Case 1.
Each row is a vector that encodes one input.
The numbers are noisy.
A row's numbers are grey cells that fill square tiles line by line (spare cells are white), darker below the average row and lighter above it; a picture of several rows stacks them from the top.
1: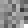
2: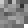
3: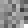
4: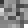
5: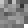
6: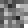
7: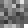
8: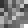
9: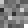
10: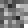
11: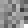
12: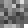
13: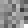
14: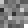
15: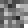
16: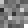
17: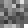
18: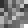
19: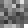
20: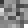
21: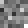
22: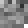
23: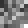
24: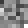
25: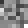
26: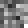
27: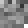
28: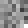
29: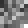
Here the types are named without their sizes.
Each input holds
a node of a tree.
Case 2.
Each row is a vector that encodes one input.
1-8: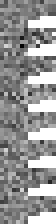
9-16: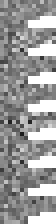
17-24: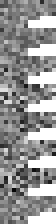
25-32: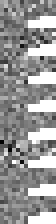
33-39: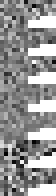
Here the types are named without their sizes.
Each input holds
a point on a line.
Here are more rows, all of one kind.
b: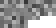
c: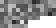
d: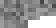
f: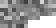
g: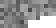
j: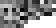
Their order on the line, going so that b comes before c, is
j, b, f, g, d, c.
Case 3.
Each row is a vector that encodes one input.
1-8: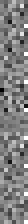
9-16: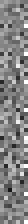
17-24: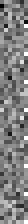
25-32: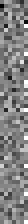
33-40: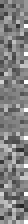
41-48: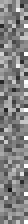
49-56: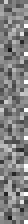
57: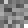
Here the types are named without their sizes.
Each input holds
a node of a tree.
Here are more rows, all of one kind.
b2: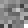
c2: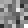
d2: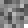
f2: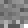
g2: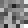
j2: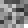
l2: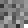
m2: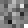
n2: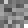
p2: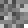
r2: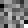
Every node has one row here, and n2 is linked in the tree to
b2.
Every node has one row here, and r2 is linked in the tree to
l2.
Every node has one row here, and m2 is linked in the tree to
d2.
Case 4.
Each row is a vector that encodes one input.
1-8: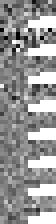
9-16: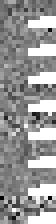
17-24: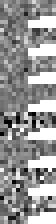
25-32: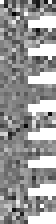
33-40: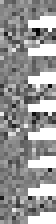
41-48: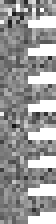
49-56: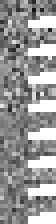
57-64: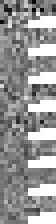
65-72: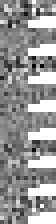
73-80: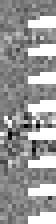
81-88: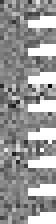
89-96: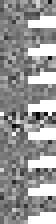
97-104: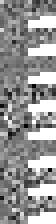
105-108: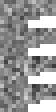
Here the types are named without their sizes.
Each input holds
five true/false values.
